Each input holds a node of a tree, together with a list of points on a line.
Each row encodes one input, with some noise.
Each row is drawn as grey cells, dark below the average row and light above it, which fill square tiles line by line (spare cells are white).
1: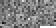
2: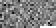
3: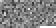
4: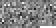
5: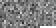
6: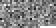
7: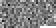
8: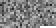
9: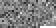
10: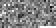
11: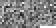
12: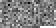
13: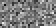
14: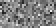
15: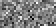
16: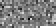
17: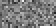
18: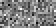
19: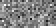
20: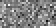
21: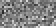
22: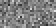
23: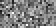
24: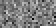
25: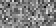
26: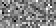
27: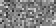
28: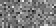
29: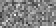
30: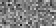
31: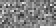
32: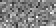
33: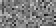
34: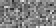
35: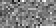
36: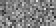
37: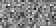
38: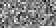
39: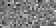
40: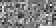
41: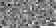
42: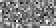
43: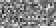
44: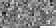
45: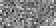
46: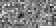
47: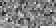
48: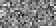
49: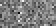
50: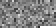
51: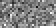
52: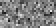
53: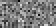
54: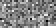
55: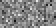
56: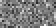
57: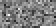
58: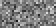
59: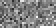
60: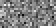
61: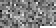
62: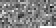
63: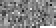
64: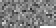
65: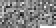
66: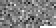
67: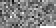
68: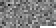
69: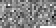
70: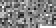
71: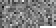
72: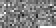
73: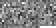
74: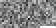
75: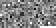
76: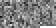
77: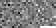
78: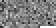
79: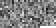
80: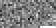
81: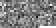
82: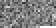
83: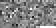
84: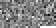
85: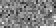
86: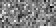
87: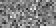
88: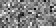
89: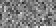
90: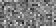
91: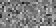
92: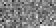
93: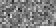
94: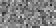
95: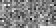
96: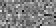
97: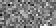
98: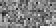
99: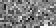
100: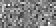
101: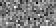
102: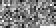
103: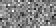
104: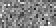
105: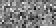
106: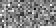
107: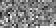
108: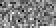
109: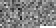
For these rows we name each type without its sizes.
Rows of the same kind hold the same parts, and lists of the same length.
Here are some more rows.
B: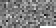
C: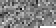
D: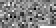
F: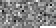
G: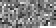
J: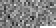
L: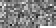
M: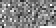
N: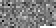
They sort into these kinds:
B, F
C, J, N
D, G, L, M

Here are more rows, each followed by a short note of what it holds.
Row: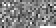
a node of a tree, together with the empty list
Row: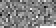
a node of a tree, together with a list of two items
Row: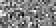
a node of a tree, together with the empty list
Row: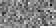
a node of a tree, together with a list of one item
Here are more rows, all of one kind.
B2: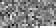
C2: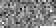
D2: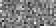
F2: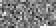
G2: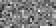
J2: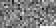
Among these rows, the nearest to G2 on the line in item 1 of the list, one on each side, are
C2 and F2.
